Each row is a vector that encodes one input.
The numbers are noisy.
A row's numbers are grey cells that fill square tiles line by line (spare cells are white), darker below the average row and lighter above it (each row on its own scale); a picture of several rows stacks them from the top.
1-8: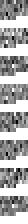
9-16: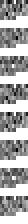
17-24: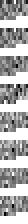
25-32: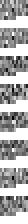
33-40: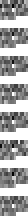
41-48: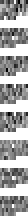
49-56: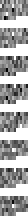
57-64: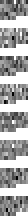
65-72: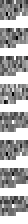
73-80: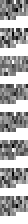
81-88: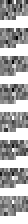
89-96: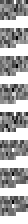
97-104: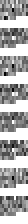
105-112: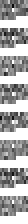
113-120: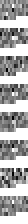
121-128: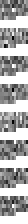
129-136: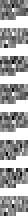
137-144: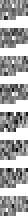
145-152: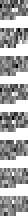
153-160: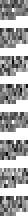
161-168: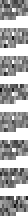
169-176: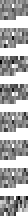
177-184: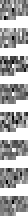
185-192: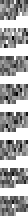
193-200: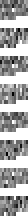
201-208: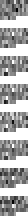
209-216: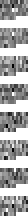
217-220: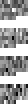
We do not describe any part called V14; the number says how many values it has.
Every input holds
either a node of an 18-node tree and a true/false value, or a value of V14.
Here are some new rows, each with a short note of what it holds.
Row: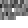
a node of an 18-node tree and a true/false value
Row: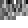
a node of an 18-node tree and a true/false value
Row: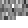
a value of V14
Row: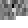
a node of an 18-node tree and a true/false value
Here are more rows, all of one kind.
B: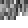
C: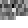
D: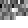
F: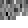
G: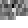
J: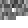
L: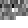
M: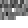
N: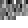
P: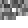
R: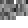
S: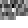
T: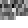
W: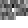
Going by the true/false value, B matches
F, N and R.
